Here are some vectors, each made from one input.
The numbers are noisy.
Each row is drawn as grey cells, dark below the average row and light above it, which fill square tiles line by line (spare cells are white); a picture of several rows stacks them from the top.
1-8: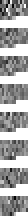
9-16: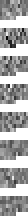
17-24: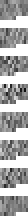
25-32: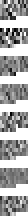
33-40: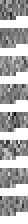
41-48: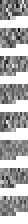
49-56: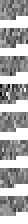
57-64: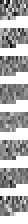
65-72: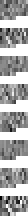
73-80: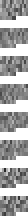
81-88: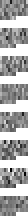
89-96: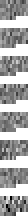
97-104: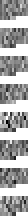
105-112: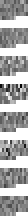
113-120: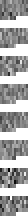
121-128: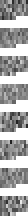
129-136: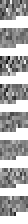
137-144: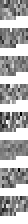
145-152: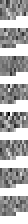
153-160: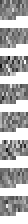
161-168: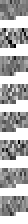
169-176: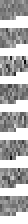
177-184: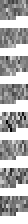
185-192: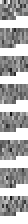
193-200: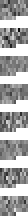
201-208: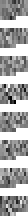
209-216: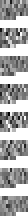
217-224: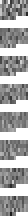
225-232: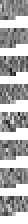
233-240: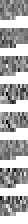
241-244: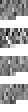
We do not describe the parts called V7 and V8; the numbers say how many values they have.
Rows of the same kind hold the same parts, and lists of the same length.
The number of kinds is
2.
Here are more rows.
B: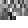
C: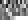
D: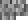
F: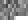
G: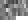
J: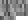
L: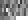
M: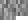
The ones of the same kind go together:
B, C, D, F, G, J, L
M

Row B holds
a node of a 12-node tree, a true/false value, a value of V7 and a value of V8.
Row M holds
a value of V7 and a value of V8.
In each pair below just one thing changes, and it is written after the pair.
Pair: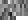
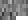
the true/false value
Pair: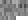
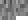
the true/false value
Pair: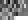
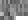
the node of the tree
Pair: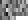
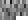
the node of the tree
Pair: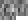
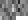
the true/false value
